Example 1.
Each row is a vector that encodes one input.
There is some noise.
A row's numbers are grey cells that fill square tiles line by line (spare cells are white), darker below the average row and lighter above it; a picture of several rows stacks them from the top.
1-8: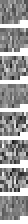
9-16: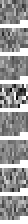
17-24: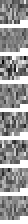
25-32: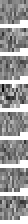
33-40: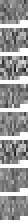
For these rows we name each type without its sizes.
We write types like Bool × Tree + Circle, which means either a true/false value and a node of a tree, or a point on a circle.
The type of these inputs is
Bool × Circle.
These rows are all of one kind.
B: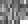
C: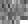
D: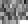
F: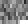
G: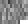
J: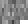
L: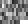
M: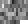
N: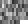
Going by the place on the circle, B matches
L and N.
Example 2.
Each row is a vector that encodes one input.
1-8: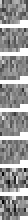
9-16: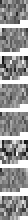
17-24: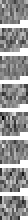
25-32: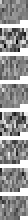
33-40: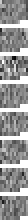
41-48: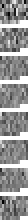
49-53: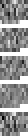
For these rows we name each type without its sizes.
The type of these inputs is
Bool × (Circle + Unit).
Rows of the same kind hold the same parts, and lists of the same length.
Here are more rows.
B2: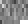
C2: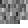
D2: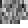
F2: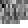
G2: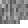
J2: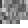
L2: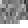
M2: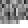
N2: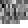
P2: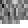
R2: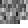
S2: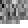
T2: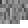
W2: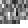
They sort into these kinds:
B2, D2, G2, J2, L2, M2, P2, S2, T2
C2, F2, N2, R2, W2

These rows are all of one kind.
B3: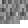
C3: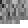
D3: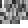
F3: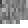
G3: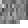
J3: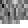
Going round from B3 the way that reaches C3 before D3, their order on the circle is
B3, C3, J3, G3, D3, F3.
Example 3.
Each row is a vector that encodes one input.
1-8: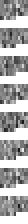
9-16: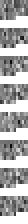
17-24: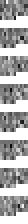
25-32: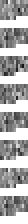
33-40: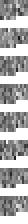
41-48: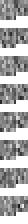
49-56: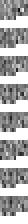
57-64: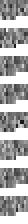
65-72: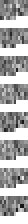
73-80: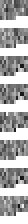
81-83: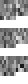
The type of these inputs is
Line7 + Line9.
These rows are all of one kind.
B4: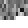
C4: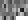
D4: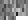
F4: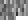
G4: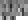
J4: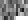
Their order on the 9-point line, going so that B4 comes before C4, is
J4, B4, C4, G4, D4, F4.
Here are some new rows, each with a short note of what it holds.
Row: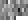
a point on a 7-point line
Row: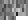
a point on a 9-point line
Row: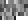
a point on a 7-point line
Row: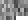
a point on a 7-point line
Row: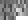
a point on a 9-point line
